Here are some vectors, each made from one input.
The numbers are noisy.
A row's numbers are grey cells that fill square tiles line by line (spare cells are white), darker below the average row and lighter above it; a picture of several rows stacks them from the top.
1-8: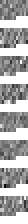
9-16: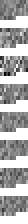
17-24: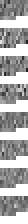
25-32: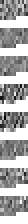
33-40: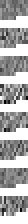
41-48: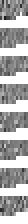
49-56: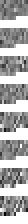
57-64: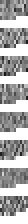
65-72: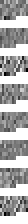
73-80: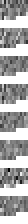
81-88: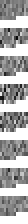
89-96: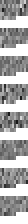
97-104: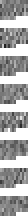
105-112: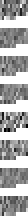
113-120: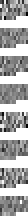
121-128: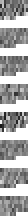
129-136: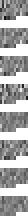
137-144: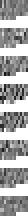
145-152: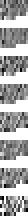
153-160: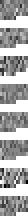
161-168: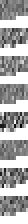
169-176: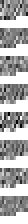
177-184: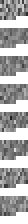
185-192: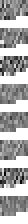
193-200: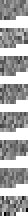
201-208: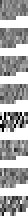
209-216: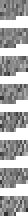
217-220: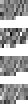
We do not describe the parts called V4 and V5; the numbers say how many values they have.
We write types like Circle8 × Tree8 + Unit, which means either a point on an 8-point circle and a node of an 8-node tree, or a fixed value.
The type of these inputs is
((Bool × Bool × Bool + Unit) × V4 + V5) × Line6.
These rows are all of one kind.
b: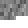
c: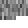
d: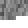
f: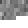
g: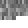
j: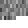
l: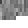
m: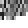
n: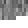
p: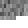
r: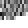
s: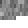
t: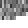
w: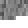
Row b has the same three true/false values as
d, m, n and w.
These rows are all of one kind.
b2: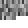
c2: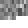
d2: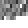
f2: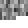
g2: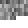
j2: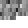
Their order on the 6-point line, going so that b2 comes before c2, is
b2, f2, j2, g2, d2, c2.
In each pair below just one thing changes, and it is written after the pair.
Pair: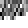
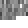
the value of V5
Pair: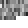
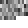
the place on the 6-point line
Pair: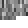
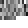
the place on the 6-point line
